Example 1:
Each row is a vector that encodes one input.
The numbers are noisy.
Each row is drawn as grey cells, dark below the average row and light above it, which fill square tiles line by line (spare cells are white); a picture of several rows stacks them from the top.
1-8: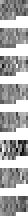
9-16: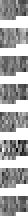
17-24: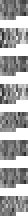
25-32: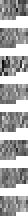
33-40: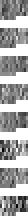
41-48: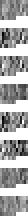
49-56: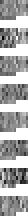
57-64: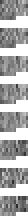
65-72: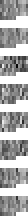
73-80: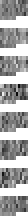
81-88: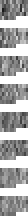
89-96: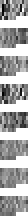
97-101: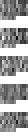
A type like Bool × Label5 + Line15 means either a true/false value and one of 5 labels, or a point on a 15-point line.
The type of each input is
Bool × Line6.
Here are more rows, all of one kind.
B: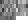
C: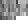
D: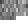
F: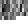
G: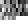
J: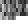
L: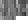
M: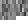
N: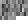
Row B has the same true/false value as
C and D.
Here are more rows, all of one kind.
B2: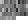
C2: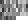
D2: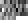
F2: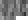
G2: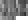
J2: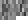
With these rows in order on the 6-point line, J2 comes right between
B2 and C2.
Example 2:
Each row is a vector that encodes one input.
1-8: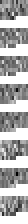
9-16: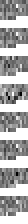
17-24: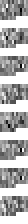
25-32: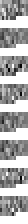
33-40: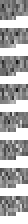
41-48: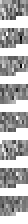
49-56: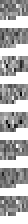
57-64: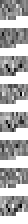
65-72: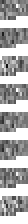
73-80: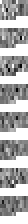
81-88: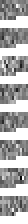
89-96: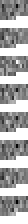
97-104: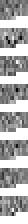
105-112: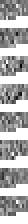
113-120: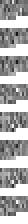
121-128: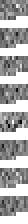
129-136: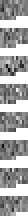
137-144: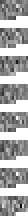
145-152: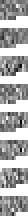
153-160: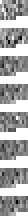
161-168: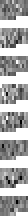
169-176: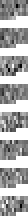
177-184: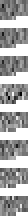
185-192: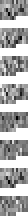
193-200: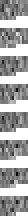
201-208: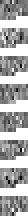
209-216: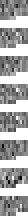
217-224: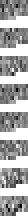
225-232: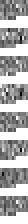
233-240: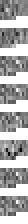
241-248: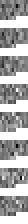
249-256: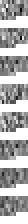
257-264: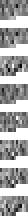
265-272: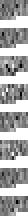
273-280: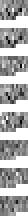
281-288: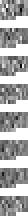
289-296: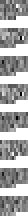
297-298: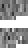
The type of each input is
Bool × Bool × Bool × Bool + Circle18.
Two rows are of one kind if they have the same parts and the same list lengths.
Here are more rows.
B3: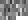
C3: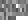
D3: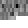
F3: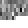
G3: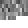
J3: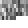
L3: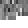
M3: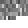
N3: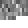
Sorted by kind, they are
B3, C3, D3, G3, L3, M3, N3
F3, J3

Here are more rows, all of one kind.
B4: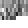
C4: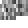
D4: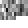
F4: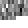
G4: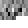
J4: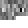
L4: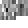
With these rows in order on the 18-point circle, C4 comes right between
B4 and L4.
